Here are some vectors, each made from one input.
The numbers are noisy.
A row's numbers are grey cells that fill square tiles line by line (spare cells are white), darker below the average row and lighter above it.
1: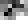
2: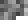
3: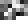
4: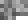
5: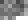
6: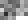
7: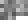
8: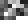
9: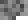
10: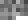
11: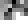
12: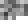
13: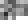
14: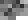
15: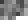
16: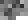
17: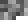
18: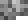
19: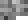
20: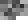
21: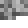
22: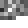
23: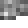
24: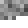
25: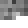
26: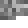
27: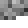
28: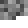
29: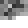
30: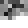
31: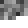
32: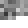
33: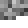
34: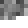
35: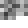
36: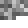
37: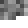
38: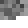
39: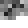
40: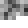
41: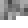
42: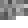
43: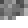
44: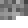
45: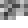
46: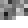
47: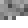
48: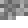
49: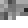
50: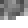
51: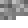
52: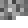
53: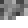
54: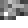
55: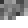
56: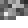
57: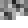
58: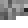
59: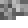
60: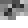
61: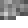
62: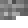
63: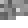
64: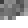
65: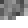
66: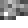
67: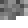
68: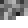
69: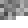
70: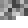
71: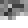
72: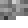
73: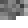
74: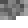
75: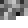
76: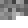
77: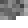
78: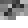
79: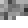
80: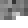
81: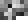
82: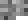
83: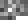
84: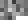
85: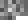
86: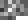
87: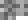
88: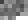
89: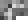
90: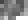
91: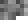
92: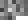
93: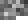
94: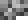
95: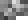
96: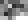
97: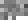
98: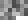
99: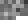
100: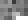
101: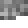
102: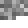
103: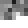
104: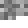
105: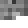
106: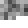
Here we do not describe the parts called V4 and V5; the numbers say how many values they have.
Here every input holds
either a point on each of two 6-point circles, or a true/false value and a value of V5, or a value of V4.
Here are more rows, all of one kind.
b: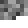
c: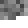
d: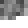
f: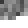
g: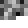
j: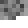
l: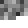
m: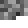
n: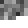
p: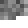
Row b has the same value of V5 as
f, j and l.
